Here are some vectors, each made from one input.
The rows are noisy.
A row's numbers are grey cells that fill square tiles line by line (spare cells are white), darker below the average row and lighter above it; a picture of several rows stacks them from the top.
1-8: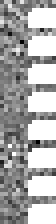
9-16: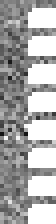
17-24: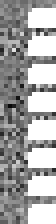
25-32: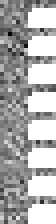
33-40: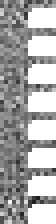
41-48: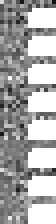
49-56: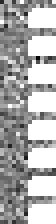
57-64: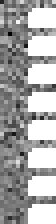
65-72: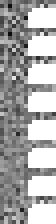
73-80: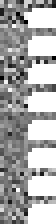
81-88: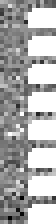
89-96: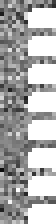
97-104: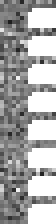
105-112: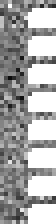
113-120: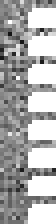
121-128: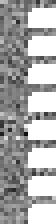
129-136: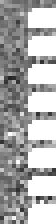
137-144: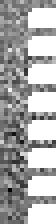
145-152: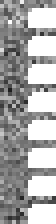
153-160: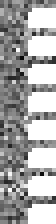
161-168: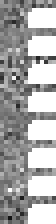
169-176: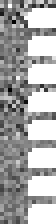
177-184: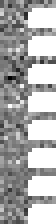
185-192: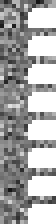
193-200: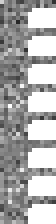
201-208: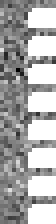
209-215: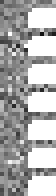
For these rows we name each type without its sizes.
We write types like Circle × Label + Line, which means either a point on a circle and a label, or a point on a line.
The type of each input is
List(Line).
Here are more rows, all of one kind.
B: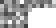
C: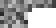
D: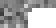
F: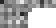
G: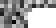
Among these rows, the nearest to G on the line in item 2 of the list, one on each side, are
B and D.
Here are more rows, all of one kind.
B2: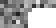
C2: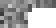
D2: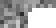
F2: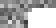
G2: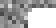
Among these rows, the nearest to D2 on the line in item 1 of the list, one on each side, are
B2 and C2.
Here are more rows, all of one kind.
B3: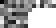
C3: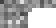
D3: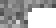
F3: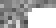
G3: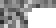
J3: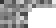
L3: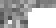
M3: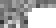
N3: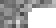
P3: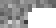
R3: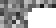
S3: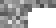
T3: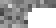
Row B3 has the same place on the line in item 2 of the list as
J3 and T3.
